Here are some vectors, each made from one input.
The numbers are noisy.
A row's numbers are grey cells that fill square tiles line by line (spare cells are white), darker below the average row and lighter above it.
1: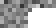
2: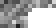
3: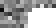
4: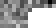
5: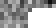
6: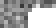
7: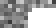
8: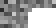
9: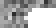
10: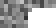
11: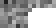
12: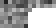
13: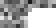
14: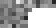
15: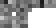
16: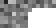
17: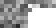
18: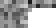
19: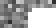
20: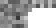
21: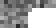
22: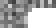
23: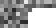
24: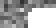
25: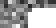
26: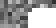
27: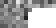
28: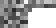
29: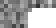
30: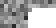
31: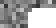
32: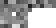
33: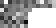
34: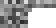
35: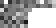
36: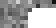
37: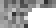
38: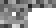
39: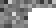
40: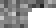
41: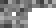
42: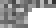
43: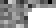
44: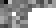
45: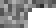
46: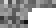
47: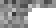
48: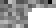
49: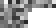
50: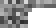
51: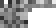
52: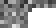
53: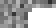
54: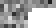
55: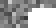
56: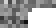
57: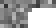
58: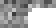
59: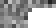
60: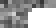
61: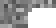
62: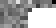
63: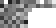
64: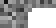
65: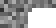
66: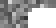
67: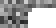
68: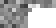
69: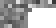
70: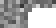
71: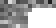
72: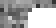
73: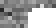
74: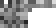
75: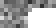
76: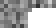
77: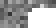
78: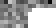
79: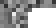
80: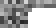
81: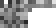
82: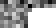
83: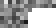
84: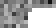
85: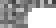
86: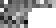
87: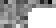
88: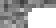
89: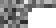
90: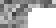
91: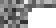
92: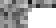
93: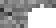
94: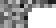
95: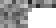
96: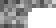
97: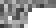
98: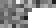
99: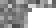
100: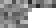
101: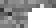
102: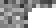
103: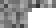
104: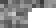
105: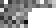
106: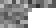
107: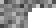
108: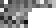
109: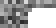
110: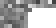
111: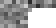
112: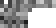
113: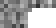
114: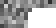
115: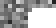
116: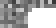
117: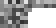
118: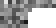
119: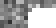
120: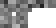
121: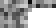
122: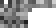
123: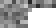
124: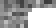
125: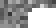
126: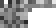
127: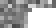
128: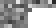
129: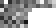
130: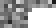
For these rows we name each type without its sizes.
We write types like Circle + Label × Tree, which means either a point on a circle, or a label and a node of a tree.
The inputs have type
Line + List(Circle).
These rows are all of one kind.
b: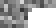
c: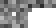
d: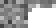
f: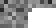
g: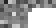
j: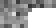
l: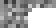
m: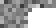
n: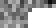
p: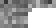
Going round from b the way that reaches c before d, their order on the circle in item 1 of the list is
b, n, f, g, c, j, p, l, m, d.
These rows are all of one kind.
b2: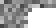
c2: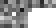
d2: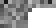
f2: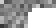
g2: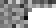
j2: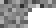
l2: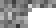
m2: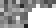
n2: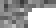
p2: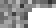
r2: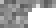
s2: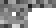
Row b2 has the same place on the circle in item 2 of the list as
f2, j2 and s2.
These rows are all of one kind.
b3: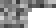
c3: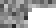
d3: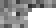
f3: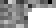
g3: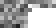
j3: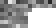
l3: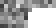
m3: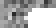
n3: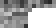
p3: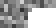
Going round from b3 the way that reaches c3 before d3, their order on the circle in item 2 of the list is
b3, p3, g3, l3, c3, n3, m3, f3, j3, d3.
